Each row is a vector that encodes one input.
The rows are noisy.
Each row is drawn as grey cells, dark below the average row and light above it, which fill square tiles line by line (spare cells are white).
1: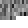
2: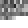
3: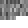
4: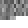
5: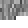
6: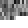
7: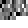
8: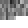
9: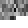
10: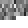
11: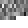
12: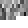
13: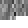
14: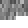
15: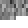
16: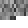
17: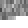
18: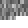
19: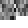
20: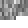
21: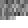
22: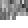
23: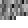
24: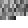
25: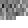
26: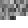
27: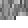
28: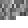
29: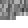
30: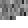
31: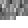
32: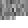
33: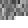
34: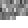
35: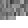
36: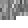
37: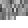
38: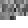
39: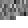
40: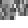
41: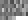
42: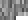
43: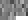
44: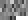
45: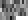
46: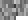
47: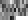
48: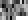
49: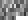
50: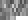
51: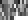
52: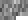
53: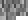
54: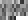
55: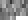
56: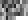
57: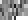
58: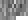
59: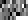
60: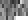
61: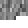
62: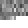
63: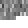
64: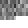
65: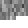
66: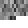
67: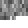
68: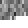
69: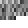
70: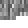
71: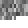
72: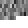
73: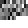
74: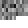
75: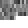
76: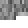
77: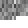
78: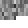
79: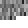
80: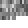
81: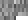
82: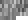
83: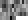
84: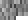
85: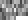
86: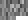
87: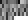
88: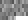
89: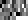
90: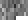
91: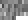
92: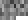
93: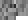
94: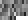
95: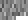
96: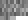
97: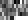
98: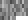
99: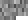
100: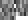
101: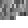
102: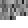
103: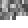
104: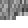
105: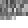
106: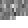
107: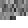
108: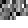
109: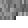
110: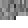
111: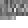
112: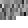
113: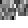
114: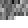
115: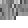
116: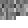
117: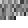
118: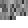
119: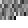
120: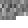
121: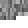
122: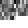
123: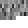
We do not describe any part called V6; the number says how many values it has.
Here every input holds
a list of up to two items, each a true/false value and a value of V6.
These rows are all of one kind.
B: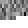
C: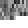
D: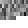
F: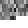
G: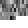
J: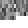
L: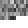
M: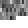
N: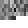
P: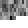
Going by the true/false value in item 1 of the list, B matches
C, D and J.
